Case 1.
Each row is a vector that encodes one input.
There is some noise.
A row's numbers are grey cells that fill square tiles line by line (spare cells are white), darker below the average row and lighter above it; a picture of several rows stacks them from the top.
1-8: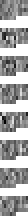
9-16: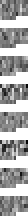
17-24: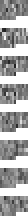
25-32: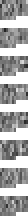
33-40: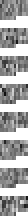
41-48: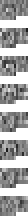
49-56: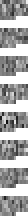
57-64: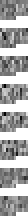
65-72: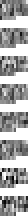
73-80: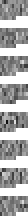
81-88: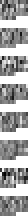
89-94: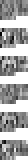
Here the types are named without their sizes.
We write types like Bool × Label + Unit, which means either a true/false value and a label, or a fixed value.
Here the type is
(Circle + Unit) × Line.
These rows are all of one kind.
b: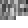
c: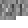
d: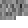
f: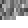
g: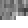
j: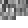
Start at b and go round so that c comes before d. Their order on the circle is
b, f, c, d, g, j.
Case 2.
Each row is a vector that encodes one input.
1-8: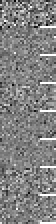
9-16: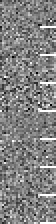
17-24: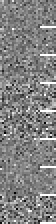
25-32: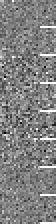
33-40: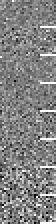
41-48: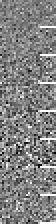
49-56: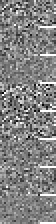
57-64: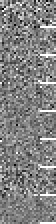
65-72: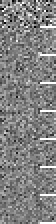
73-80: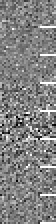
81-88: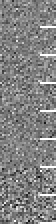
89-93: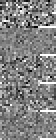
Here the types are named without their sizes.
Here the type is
Bool × Circle.
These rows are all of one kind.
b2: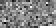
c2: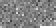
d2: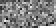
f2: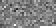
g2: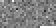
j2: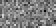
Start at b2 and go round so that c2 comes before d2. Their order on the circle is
b2, f2, c2, g2, j2, d2.
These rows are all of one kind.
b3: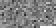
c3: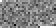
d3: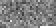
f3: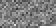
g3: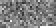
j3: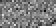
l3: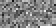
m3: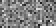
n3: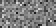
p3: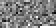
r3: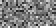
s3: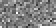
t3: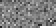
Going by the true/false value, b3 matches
c3, l3, r3 and s3.
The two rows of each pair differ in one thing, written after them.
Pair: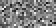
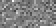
the place on the circle
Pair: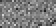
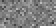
the true/false value
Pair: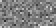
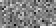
the place on the circle
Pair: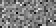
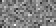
the place on the circle
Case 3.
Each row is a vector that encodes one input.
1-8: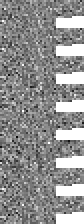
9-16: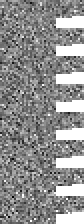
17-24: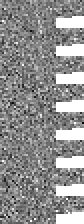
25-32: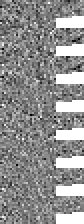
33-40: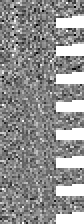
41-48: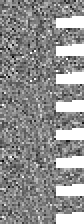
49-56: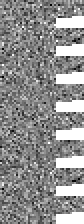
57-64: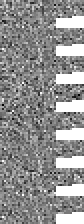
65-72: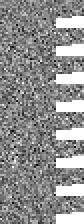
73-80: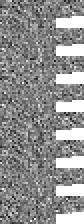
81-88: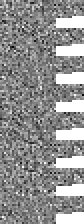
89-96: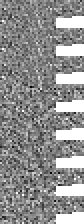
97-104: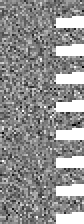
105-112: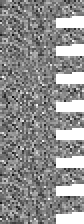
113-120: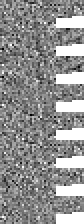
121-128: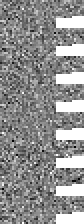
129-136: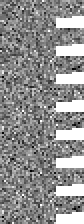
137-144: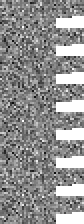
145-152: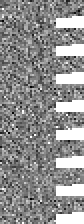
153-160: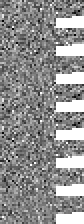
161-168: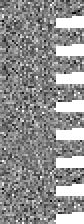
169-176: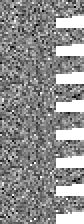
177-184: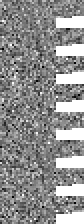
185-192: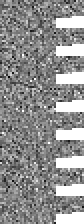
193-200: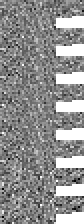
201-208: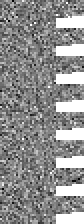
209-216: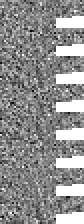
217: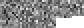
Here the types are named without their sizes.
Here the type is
Line + Tree.
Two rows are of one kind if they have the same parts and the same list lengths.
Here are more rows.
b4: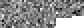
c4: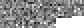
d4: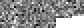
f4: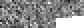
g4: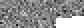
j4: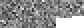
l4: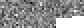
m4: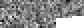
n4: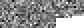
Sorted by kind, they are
b4, d4, f4, m4, n4
c4, g4, j4, l4

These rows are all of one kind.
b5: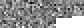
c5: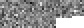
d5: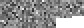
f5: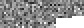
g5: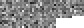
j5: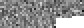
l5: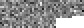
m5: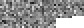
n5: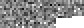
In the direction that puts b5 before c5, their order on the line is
n5, f5, b5, m5, g5, l5, c5, j5, d5.
